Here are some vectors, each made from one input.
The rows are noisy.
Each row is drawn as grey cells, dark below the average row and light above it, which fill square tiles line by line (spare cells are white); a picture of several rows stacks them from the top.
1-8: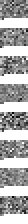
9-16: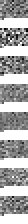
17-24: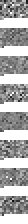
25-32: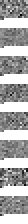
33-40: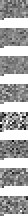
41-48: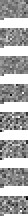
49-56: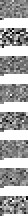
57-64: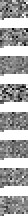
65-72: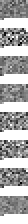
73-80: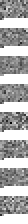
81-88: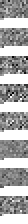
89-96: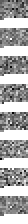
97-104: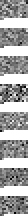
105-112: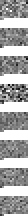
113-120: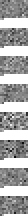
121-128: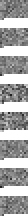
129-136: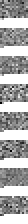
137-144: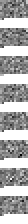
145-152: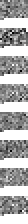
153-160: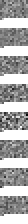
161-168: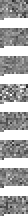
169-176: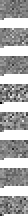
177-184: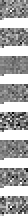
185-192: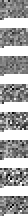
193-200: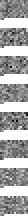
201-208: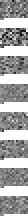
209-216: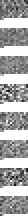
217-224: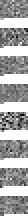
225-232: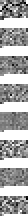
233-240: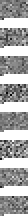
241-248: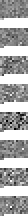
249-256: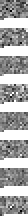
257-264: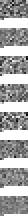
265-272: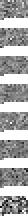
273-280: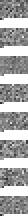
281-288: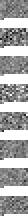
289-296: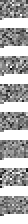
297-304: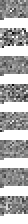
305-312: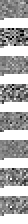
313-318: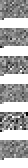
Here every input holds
either a point on a 19-point circle, or a point on a 17-point line.
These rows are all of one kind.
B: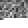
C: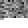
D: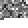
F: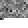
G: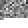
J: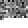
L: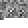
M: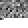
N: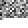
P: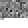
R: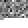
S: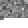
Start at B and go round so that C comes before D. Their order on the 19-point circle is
B, J, L, F, S, G, R, C, P, N, D, M.
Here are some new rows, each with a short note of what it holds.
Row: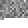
a point on a 19-point circle
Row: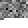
a point on a 19-point circle
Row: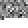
a point on a 19-point circle
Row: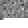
a point on a 19-point circle
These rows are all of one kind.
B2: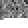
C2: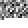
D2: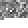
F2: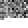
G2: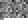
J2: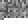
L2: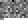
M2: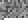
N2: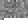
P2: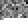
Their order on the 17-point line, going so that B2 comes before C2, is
L2, B2, G2, P2, J2, M2, N2, F2, D2, C2.
